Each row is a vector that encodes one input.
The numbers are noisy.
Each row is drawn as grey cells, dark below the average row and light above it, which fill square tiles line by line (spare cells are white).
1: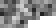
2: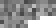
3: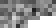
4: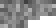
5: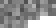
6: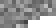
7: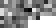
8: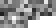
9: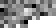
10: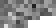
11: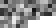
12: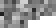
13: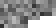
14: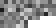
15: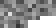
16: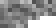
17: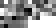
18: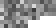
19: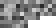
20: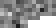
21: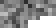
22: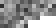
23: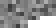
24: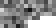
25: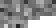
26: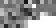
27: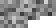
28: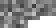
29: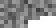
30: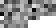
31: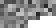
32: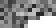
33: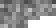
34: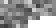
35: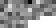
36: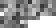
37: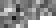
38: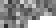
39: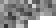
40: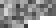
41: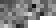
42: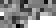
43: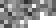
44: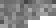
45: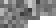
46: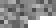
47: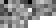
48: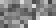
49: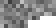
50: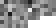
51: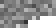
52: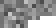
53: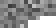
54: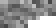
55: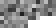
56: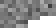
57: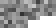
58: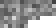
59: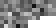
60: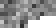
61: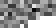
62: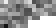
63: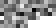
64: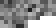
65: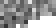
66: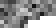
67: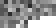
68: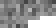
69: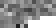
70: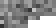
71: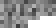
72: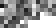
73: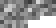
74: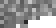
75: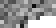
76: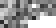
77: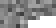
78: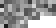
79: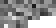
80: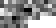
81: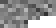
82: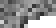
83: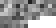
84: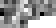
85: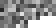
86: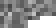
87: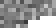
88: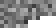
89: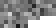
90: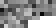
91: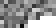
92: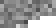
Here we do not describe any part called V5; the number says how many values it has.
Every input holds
a value of V5, together with either a point on a 6-point line, or four true/false values.
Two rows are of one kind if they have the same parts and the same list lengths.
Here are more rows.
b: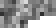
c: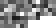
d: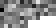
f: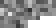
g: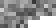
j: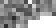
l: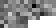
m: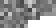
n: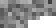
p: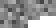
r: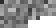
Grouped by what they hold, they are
b, f, g, j, l, m, n, p, r
c, d

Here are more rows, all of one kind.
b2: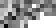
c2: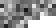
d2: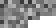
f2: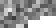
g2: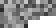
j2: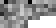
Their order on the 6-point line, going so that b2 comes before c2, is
b2, f2, g2, d2, c2, j2.
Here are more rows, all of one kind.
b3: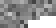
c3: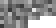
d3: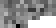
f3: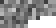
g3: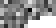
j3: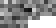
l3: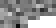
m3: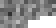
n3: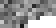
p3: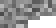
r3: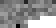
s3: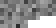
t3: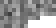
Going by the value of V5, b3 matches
c3 and j3.
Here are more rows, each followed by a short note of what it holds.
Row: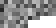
a point on a 6-point line and a value of V5
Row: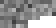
four true/false values and a value of V5
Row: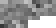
four true/false values and a value of V5
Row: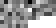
a point on a 6-point line and a value of V5
